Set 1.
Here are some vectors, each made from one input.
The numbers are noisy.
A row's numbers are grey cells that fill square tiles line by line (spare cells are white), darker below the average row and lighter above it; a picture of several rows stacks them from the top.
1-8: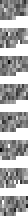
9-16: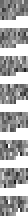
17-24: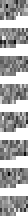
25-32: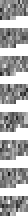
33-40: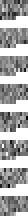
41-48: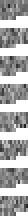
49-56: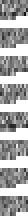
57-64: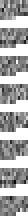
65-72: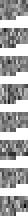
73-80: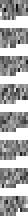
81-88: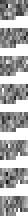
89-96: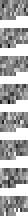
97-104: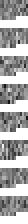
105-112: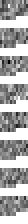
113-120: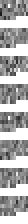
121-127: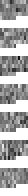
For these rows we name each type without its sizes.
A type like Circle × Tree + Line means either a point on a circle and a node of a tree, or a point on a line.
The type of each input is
Label × Label + Line.
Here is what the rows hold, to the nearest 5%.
About 70% of them hold two labels. The rest hold a point on a line.
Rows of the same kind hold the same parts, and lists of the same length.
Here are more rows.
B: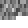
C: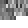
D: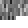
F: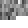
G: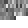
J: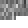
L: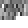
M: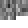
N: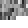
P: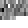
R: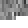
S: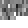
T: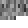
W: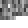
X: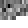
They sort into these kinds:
B, C, D, F, G, J, L, N, P, R, S, W
M, T, X

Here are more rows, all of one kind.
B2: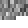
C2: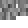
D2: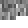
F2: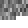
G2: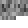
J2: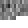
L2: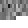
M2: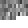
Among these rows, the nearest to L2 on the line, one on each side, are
C2 and J2.
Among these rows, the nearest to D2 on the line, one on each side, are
C2 and M2.
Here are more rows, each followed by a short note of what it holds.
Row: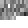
two labels
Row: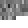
a point on a line
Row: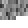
two labels
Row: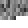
a point on a line
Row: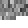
a point on a line
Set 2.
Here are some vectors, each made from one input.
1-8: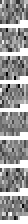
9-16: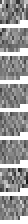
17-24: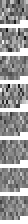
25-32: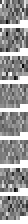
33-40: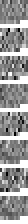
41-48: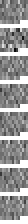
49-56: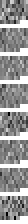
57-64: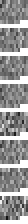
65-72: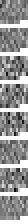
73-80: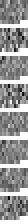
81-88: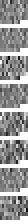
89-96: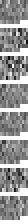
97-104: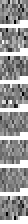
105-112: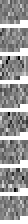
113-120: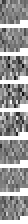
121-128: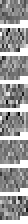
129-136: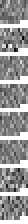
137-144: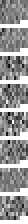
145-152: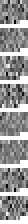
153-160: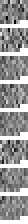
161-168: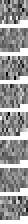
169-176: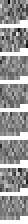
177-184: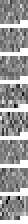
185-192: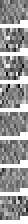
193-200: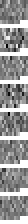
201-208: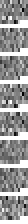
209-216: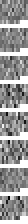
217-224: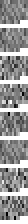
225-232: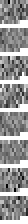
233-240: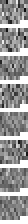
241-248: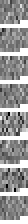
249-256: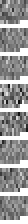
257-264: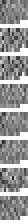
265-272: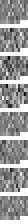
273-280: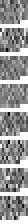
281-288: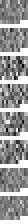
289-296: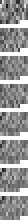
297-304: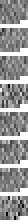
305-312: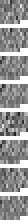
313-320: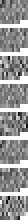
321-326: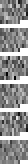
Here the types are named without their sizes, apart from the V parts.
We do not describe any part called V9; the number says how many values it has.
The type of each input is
Bool × V9 + Circle + Unit.
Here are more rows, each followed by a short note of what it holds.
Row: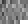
a point on a circle
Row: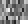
a true/false value and a value of V9
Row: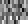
a true/false value and a value of V9
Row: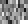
a fixed value
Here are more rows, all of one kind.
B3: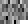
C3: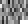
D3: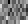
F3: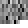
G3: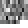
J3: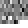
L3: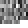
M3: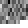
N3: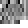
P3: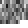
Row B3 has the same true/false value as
N3 and P3.
